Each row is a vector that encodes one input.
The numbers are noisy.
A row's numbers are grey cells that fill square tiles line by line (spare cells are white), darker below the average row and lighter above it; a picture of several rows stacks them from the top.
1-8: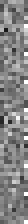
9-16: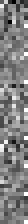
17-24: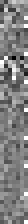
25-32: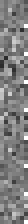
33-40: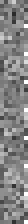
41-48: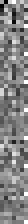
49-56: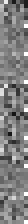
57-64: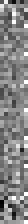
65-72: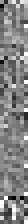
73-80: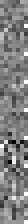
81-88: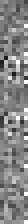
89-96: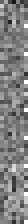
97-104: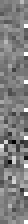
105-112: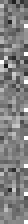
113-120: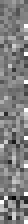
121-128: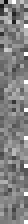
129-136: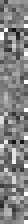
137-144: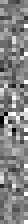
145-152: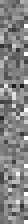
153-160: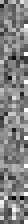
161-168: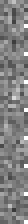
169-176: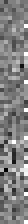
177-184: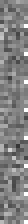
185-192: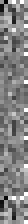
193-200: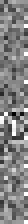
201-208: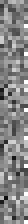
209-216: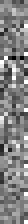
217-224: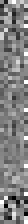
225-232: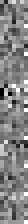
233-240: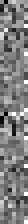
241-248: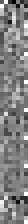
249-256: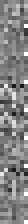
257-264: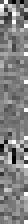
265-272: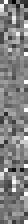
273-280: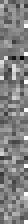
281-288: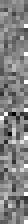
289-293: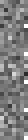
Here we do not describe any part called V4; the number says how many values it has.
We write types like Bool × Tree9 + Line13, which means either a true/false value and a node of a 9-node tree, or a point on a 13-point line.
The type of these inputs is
Circle18 + Line7 + V4.
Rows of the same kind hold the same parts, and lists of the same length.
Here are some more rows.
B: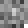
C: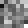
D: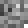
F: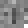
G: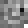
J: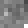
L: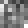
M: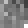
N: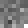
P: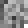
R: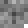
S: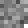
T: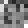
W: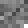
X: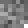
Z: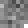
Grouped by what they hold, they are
B, D, G, P
C, S
F, J, L, M, N, R, T, W, X, Z

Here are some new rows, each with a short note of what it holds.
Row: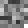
a value of V4
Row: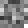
a value of V4
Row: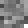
a value of V4
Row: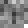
a point on an 18-point circle
